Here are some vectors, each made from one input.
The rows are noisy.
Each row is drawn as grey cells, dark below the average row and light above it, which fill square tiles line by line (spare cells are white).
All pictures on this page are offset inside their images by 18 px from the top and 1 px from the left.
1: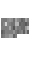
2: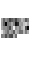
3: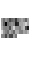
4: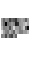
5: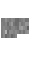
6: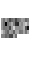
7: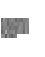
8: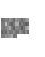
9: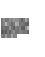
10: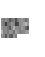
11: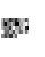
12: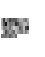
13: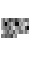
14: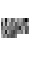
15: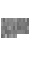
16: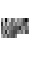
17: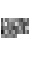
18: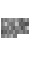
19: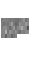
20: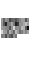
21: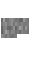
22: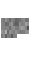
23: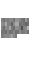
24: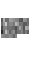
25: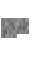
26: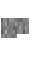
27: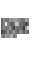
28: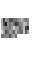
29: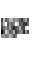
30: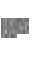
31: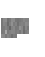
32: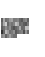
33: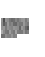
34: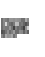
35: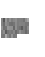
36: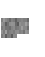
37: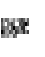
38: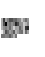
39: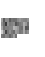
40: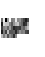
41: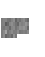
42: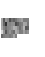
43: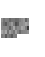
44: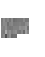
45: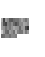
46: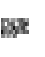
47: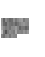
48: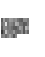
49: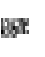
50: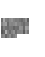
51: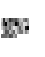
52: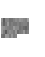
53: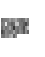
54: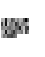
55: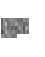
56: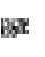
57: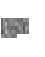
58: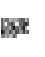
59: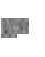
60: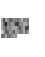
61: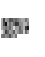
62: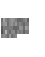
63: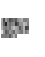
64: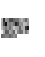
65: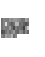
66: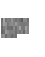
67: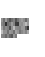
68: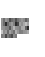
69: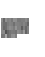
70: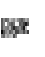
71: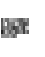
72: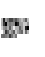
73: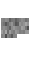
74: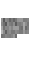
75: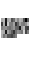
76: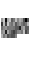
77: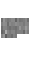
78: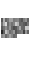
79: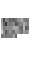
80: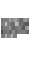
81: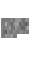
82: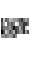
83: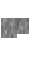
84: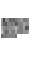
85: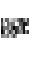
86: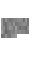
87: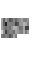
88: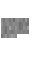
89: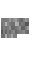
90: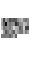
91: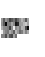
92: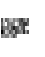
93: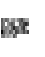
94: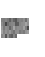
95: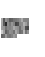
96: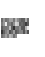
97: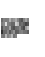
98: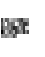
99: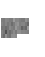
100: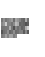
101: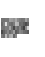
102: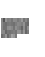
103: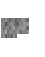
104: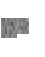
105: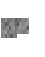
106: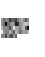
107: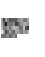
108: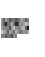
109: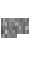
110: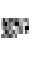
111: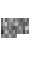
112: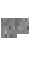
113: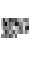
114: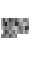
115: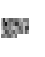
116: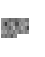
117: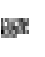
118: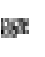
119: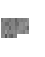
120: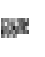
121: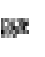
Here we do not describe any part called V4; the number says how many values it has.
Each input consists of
a list of up to two items, each one of 6 labels and a value of V4.
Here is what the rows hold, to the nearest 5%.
All of them are lists of up to two items, each one of 6 labels and a value of V4: about 5% are empty, 45% hold one and 50% two.
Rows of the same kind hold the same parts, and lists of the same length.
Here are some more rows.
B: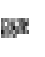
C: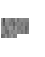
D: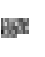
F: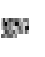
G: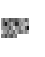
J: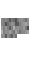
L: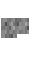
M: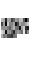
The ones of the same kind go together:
B, C, F
D, G, J, L
M

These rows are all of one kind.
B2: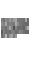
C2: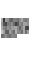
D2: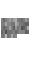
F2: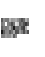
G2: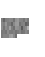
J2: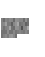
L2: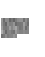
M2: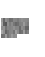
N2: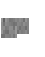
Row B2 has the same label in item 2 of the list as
C2, F2 and N2.
